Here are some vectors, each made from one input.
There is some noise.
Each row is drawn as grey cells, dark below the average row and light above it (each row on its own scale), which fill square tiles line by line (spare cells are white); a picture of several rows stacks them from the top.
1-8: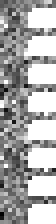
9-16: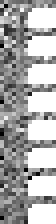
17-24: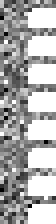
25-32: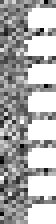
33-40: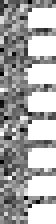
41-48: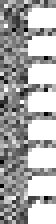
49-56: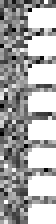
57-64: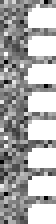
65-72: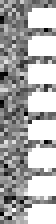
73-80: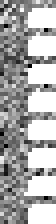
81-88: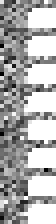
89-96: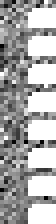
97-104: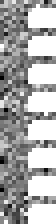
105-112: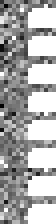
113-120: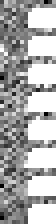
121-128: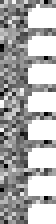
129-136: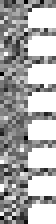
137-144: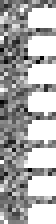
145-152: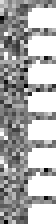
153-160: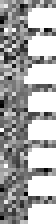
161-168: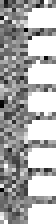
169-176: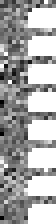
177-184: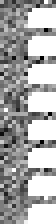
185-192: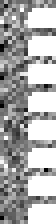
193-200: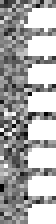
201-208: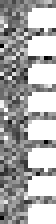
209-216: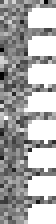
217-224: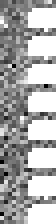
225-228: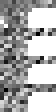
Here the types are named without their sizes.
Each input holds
a true/false value, together with a list of points on a line.
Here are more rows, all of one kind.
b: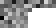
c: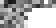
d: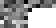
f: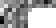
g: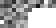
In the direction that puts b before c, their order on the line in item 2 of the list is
d, f, b, c, g.
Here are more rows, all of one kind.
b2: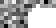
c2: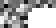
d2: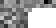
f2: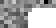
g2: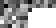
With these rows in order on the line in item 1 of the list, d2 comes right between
c2 and g2.
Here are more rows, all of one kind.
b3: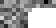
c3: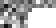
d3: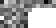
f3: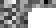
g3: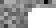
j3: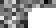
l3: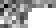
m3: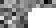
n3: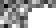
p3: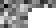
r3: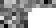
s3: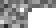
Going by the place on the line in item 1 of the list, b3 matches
d3, j3, m3 and r3.
